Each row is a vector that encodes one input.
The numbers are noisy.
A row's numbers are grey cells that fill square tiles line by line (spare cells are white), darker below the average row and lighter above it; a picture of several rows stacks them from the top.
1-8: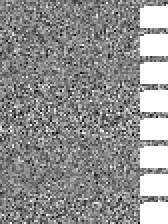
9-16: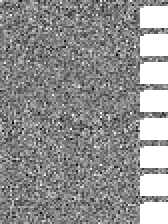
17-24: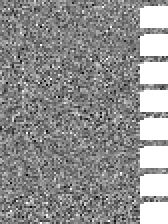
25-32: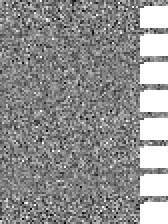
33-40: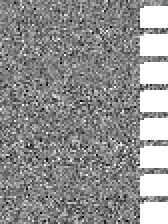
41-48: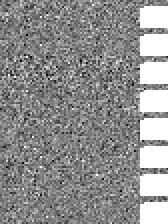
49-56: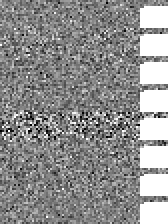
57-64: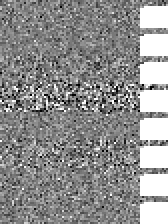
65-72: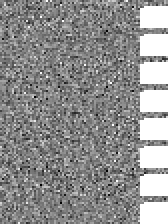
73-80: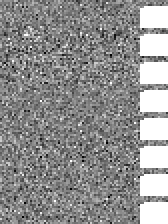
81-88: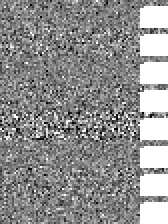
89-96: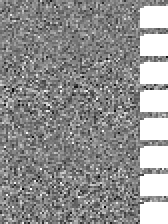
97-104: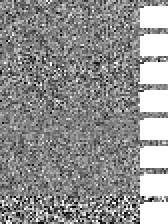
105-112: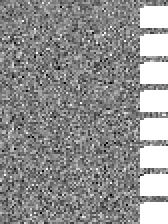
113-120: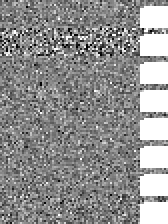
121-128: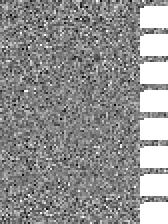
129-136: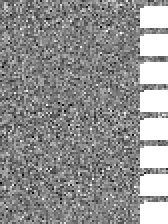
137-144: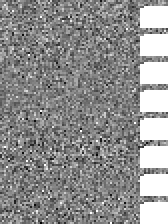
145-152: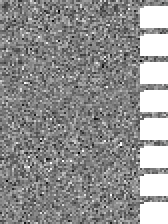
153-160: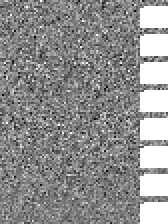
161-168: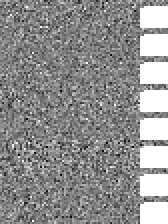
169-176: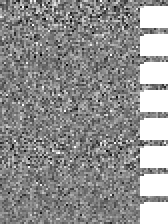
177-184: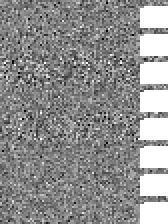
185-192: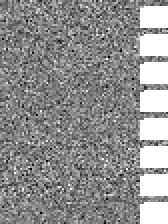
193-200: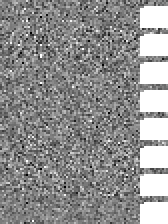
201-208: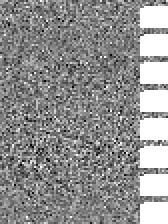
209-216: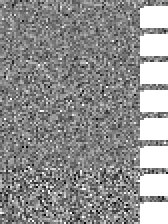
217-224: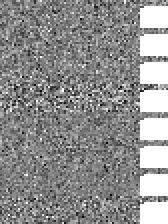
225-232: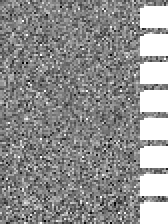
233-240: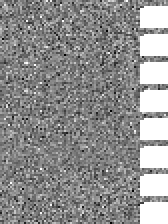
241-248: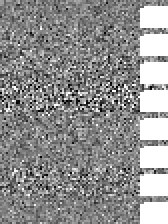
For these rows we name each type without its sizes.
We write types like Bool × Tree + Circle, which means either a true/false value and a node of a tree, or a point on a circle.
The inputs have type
Circle × (Circle + Tree) + Unit.
